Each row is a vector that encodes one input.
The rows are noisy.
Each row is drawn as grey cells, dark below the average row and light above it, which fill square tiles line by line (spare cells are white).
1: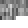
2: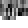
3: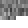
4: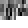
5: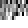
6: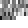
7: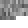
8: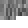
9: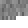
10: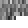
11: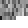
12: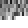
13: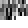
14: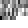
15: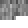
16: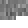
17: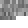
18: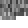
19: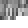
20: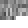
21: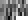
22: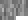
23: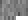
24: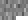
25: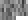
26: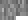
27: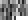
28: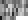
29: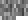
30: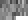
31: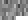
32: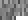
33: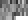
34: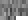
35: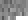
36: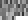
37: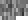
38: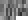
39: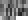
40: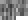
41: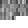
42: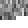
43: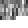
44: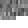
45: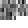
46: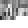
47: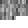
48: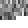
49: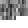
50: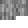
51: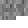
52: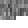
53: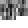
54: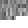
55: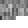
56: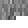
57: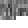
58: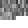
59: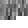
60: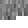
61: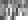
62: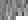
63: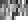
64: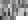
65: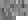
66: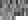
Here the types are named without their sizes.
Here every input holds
a point on a circle and a true/false value.
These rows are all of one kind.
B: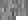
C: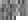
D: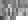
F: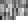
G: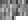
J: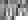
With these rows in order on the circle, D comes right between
C and G.
